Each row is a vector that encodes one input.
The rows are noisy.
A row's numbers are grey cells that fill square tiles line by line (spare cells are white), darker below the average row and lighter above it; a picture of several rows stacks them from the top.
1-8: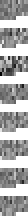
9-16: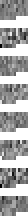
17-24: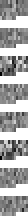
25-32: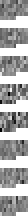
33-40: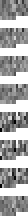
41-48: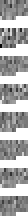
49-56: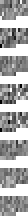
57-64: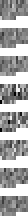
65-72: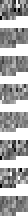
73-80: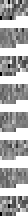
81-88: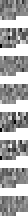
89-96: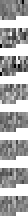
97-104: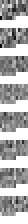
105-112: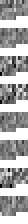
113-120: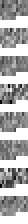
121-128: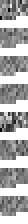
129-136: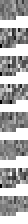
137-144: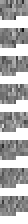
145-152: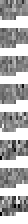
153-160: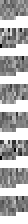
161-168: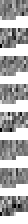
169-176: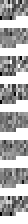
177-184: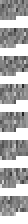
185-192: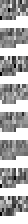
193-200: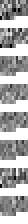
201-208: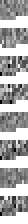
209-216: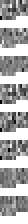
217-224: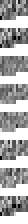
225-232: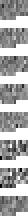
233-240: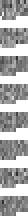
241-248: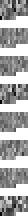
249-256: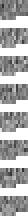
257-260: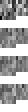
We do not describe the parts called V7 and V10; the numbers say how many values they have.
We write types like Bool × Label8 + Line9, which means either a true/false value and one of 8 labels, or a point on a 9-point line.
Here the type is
Bool × V7 + Label6 × (Line3 × Line5 + V10).
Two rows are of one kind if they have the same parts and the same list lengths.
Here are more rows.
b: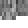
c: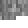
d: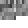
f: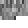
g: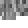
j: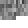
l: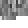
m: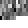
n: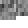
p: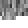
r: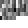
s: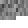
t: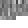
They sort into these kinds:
b, c, d, f, j, l, n, s, t
g, p
m, r

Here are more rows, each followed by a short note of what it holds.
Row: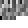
a true/false value and a value of V7
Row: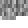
one of 6 labels, a point on a 3-point line and a point on a 5-point line
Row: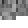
one of 6 labels and a value of V10
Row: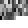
a true/false value and a value of V7
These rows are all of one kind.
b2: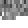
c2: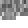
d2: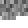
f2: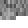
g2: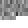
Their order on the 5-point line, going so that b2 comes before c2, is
f2, d2, b2, g2, c2.
